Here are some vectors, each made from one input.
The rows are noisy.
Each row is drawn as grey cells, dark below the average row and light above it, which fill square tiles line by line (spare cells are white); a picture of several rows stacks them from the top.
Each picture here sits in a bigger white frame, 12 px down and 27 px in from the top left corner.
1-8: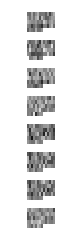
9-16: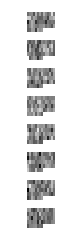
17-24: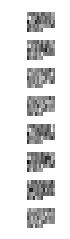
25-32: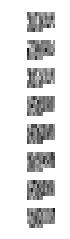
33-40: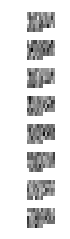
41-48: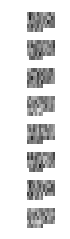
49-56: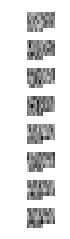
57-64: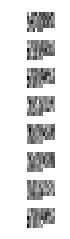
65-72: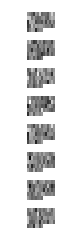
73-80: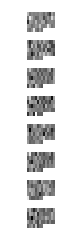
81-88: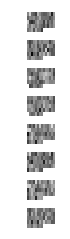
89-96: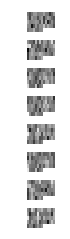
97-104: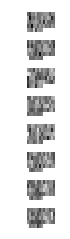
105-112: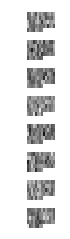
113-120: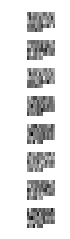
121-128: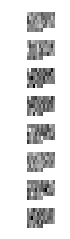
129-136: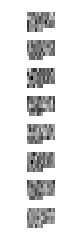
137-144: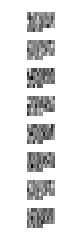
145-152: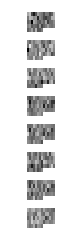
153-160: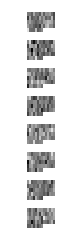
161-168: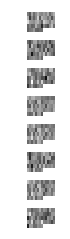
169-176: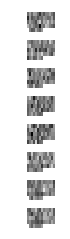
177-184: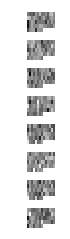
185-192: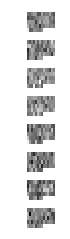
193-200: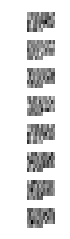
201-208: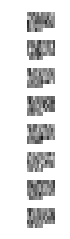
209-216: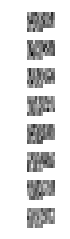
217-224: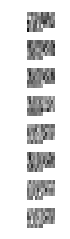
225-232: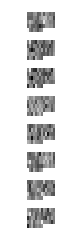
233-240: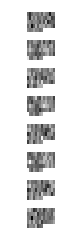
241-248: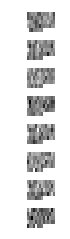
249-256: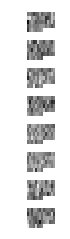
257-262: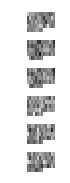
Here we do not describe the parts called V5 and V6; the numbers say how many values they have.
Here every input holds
a true/false value and a value of V6, together with either a point on an 8-point line, or a value of V5.
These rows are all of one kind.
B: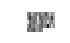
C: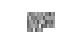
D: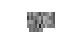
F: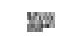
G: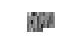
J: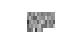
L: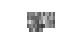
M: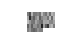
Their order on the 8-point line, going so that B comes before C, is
B, M, C, J, F, L, G, D.
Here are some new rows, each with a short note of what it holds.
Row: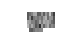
a point on an 8-point line, a true/false value and a value of V6
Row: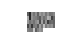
a point on an 8-point line, a true/false value and a value of V6
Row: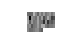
a point on an 8-point line, a true/false value and a value of V6
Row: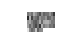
a true/false value, a value of V5 and a value of V6
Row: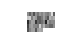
a point on an 8-point line, a true/false value and a value of V6
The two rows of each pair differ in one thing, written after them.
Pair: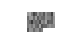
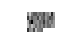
the true/false value
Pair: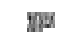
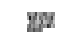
the place on the 8-point line
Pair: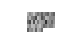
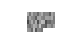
the true/false value
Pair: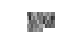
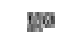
the place on the 8-point line
